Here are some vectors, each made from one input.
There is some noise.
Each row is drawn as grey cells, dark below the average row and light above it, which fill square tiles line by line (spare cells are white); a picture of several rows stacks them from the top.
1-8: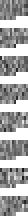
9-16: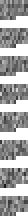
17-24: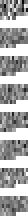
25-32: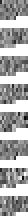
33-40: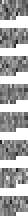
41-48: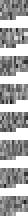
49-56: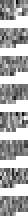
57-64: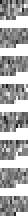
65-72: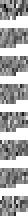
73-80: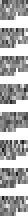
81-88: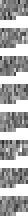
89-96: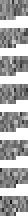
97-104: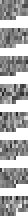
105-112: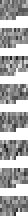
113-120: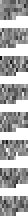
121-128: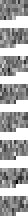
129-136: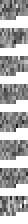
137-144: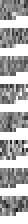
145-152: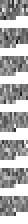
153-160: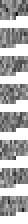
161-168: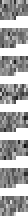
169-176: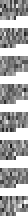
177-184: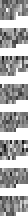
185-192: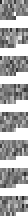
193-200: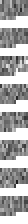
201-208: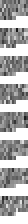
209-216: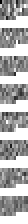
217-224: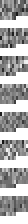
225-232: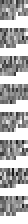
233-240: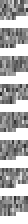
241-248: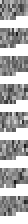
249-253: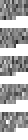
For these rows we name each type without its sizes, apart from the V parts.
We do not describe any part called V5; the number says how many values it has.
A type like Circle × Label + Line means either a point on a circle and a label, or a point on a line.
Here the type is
Line × (Line + V5).
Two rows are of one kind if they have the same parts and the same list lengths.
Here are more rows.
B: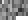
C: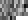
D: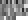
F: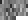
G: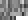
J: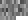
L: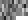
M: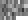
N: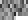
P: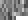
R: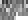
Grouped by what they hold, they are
B, D, F, J, M
C, G, L, N, P, R

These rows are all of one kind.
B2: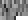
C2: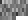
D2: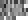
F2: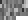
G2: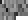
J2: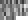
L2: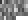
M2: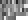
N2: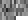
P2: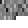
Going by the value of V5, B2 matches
G2, L2, M2 and P2.
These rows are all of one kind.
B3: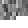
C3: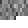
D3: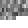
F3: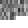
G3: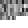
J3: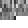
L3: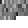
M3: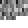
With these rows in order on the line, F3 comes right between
D3 and M3.
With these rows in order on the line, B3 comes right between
C3 and J3.
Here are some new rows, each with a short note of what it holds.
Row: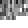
a point on a line and a value of V5
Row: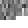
a point on each of two lines
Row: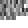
a point on a line and a value of V5
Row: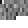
a point on a line and a value of V5
